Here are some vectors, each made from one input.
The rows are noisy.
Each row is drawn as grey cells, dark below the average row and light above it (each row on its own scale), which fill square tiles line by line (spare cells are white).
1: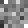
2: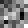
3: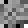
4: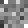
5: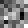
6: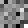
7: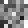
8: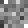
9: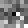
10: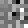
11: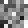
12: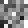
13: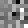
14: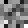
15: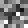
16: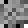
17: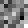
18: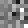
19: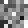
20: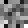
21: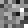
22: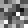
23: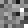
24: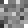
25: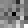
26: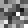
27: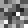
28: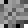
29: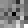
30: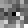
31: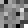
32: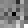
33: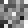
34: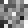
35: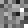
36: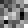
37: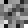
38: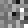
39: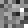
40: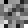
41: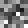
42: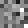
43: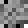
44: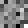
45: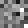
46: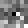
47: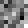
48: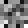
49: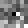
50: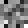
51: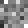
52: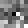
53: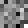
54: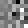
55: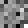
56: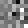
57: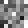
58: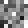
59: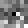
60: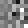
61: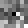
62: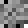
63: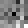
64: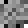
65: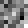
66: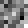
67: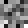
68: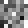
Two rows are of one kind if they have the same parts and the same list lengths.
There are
2 kinds of row.
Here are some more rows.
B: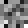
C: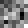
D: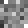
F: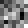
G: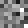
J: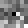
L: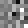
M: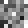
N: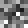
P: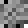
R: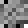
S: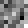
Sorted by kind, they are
B, G, J, L, N, P, R
C, D, F, M, S

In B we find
a point on an 8-point circle.
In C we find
a point on a 4-point line.
